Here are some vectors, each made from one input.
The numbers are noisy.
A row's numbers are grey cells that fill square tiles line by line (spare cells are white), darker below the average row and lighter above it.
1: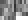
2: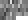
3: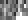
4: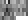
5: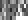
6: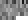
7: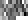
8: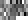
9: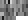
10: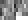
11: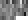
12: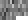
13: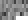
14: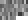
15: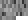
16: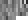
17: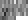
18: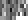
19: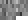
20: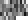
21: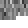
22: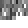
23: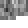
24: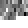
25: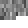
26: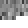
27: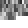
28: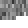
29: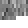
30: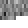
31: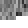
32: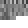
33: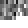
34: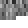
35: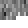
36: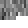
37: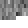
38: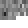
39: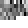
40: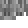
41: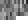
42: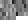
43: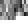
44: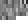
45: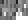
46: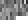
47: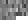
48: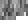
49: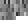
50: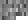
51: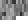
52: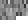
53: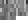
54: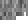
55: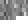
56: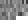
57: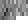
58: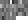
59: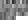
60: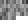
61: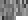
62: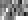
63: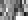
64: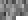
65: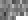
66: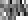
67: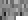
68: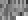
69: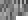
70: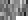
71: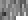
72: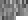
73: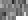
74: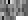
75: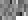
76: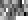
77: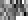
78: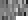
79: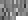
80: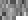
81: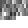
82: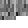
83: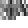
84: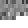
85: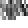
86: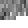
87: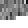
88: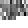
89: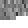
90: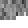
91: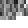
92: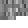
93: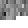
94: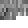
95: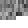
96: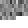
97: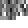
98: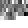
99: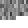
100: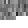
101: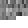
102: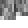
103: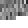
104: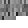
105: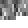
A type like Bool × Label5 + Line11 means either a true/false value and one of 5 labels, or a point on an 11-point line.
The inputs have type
(Bool × Bool × Bool × Bool + Line10) × Line8.
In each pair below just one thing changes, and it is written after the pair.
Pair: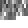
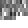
the place on the 8-point line
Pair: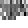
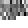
the place on the 10-point line
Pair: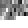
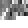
the place on the 8-point line
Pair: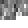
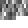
the place on the 8-point line
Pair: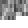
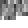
the place on the 8-point line
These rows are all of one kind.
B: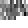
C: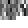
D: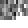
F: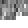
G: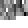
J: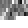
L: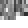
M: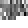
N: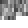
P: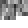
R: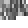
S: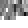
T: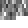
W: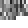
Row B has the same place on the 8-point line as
D, G, P and S.
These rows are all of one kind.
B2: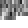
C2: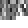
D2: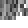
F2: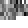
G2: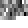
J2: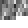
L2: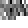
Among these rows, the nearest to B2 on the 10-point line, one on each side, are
G2 and J2.
